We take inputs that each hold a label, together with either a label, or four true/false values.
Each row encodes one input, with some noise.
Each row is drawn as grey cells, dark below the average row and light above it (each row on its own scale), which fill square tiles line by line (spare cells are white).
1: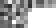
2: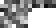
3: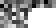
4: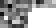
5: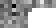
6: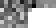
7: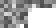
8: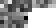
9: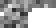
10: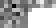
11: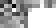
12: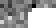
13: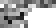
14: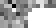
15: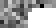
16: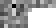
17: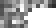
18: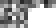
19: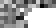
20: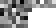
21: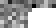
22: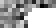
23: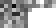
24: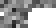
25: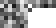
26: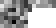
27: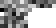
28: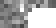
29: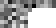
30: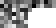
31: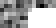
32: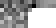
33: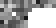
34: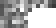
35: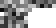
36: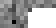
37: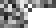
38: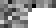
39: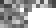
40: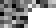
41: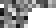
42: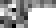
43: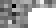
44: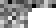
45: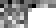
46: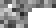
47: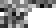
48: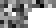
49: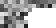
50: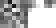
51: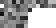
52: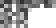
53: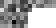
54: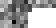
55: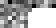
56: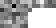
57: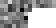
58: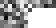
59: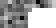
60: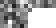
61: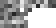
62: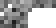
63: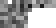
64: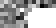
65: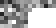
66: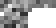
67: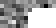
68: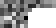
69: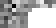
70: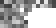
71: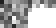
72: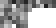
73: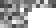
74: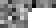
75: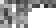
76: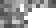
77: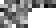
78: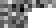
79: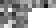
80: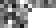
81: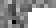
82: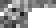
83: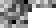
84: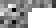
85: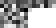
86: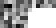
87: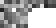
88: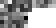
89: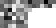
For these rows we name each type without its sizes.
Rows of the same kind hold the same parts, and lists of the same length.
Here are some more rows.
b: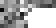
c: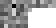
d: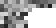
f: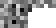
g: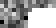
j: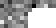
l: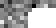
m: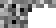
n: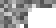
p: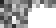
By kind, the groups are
b, d, f, j, l, m, n, p
c, g

